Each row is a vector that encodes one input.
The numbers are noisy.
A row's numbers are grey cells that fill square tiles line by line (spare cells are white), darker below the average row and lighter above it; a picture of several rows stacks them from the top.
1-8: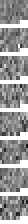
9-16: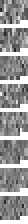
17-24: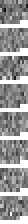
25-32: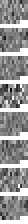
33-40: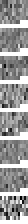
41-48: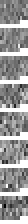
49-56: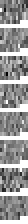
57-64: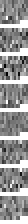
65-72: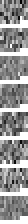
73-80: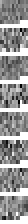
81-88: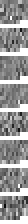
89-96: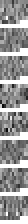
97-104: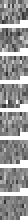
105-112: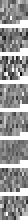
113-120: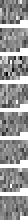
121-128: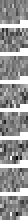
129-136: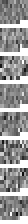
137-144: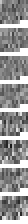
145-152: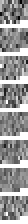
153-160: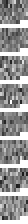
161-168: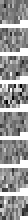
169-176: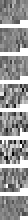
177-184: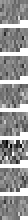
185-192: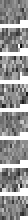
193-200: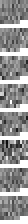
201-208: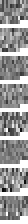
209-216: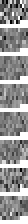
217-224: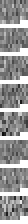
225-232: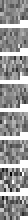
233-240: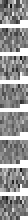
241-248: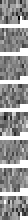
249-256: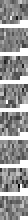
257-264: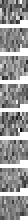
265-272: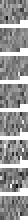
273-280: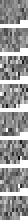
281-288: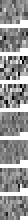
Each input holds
either a point on a 10-point line, or four true/false values.
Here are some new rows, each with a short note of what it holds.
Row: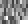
a point on a 10-point line
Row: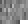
four true/false values
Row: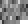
a point on a 10-point line
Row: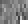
four true/false values
